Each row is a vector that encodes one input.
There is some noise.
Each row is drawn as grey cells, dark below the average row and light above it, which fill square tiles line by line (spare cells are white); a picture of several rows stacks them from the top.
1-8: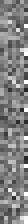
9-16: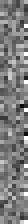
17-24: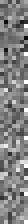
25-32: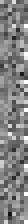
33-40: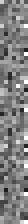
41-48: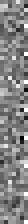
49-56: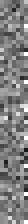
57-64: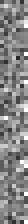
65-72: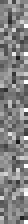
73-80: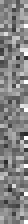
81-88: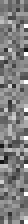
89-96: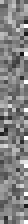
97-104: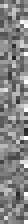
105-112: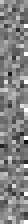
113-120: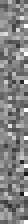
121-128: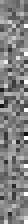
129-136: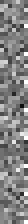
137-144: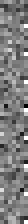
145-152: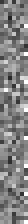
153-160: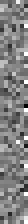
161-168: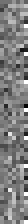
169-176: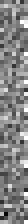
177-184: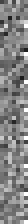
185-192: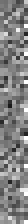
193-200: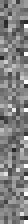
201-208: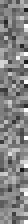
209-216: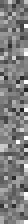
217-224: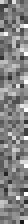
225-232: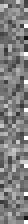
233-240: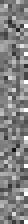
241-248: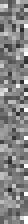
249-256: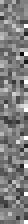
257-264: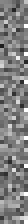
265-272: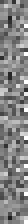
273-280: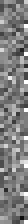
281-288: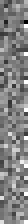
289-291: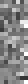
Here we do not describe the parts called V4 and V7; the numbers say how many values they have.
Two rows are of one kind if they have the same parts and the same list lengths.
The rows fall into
5 kinds.
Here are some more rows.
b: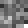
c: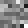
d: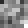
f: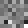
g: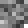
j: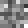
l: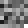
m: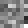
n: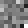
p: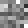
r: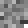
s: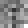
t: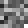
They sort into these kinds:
b, g, s
c, j, n, p
d
f, m, r
l, t

